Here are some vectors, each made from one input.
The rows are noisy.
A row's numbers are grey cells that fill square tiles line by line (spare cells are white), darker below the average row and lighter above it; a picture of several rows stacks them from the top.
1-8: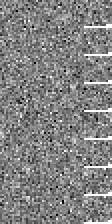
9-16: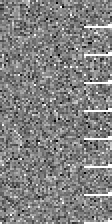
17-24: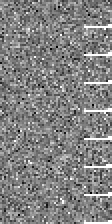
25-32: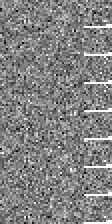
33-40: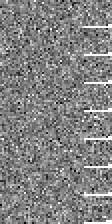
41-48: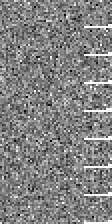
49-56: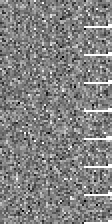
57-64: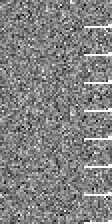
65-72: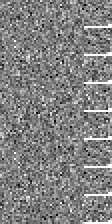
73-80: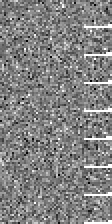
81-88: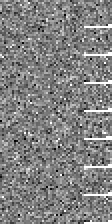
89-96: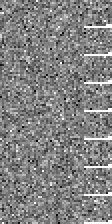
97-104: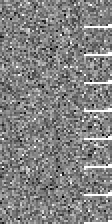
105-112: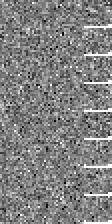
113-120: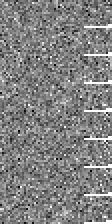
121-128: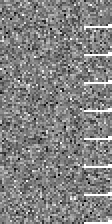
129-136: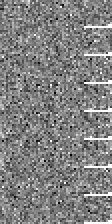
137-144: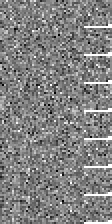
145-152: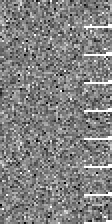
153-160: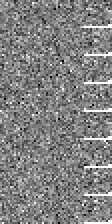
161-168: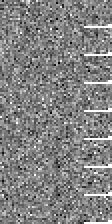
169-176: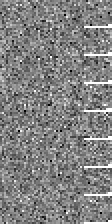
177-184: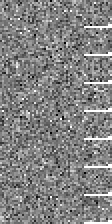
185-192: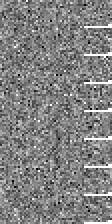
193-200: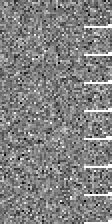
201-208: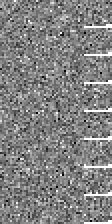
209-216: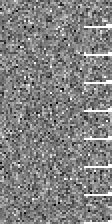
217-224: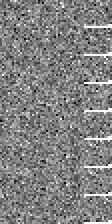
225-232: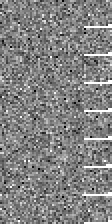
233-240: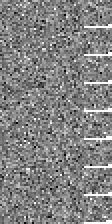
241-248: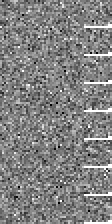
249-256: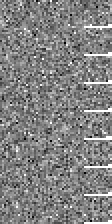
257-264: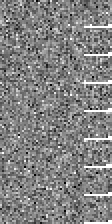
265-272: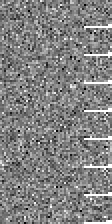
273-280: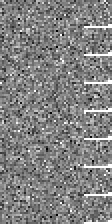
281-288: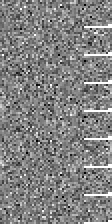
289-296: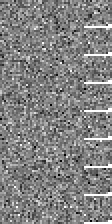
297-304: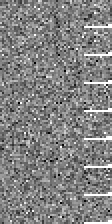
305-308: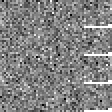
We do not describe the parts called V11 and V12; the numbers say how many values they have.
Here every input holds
a node of a 10-node tree, a value of V11 and a value of V12, together with either a fixed value, or a node of a 15-node tree.
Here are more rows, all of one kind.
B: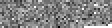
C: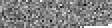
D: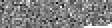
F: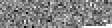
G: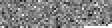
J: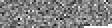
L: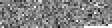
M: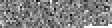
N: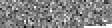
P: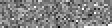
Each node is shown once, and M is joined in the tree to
F and P.
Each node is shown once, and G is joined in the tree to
N and P.
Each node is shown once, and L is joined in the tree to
C.
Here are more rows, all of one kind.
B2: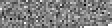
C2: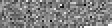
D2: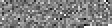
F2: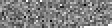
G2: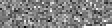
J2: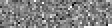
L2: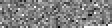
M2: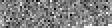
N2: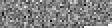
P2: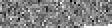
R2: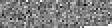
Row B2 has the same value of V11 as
C2, F2, N2 and R2.
